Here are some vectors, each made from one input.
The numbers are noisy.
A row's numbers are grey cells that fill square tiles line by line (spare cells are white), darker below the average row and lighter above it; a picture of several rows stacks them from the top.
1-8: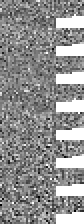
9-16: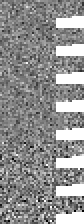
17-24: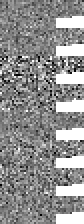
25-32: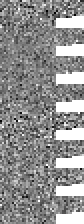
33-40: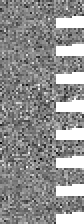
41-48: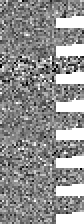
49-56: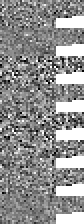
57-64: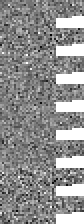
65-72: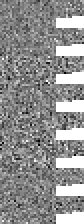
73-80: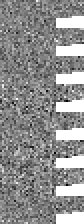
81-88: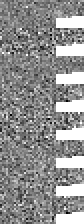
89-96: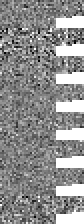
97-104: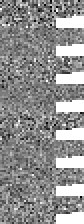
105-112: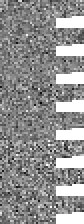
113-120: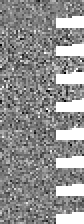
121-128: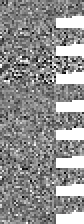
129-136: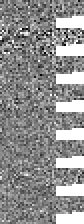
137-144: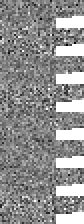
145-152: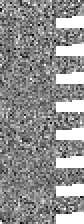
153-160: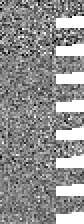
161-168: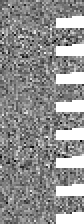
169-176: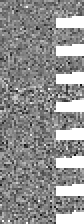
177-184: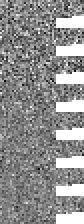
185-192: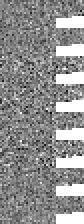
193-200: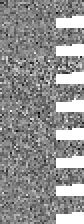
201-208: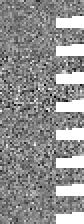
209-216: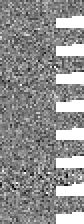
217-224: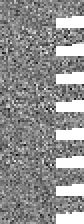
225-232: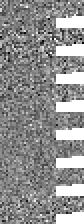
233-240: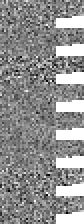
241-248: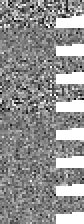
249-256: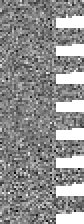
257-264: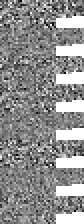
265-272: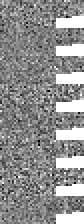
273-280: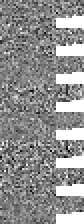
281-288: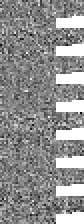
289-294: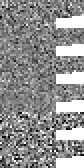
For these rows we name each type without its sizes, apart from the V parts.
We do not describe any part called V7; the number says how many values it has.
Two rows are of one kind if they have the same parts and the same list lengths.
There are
2 kinds of row.
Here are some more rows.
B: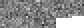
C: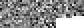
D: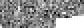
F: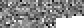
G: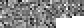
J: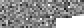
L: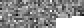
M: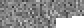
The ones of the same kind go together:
B, C, F, G, L, M
D, J

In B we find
a point on a circle and a true/false value.
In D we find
a value of V7.
